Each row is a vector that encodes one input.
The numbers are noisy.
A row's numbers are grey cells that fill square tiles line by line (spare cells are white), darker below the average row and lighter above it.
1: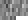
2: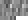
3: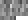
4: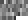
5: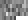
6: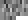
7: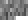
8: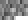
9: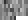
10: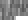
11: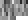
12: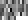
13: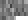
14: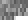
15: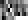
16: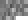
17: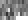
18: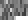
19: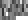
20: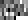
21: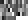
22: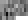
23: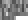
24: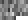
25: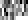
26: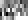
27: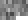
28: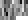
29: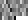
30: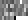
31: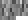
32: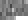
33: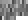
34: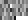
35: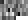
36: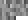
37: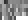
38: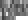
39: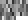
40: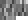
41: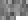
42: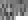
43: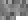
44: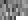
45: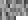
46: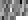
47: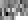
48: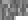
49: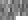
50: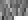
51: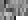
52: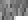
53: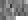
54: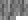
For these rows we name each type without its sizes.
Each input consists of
either a point on a line, or a node of a tree.
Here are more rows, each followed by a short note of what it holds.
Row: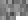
a point on a line
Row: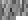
a point on a line
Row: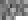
a point on a line
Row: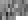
a point on a line
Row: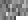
a node of a tree
